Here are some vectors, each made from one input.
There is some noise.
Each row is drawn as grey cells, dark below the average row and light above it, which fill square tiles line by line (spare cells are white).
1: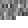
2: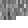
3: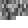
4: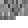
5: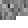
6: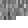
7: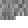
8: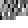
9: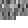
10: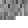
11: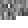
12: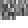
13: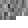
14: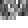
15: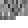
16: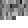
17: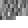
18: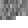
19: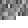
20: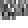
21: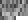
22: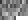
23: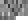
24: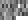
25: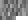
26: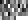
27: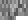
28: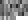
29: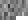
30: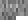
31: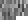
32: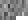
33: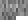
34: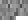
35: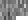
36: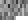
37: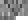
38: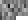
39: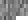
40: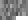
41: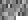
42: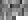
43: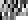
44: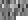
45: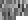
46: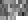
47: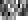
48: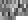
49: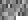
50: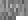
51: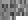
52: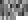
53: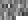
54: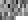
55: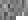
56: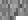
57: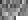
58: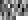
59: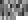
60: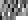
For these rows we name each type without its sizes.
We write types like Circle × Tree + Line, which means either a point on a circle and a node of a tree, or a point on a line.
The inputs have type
Label + Line.
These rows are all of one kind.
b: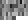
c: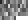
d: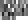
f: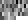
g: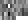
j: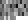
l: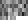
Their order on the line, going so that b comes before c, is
l, j, b, c, f, g, d.
